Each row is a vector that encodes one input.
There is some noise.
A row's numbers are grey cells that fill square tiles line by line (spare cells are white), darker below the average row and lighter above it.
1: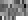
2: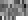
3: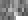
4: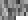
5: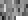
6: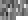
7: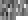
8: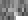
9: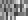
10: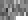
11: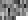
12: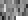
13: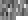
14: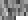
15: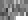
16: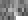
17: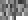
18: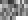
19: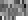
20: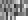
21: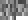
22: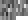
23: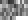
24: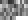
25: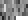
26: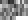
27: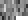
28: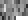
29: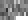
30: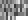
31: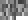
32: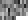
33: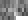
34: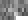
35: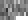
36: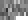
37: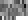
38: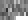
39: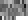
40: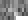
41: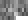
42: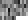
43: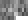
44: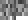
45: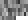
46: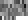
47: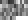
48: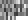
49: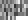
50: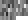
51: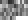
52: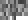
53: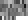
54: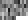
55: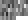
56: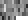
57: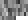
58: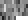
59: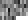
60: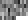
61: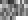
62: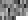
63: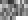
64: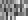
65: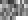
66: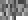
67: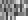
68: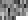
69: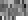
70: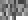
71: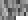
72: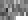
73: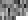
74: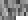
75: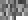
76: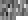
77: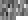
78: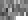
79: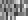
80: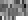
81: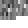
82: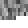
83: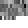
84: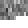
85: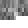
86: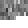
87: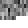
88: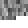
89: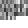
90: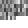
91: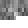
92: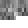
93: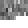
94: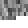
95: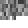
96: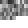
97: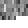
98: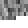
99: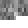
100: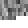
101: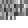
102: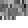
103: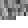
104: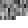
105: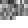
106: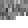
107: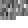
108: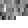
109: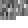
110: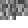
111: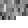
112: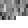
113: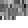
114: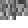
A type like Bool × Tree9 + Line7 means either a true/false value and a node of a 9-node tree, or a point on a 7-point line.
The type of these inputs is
Line10.
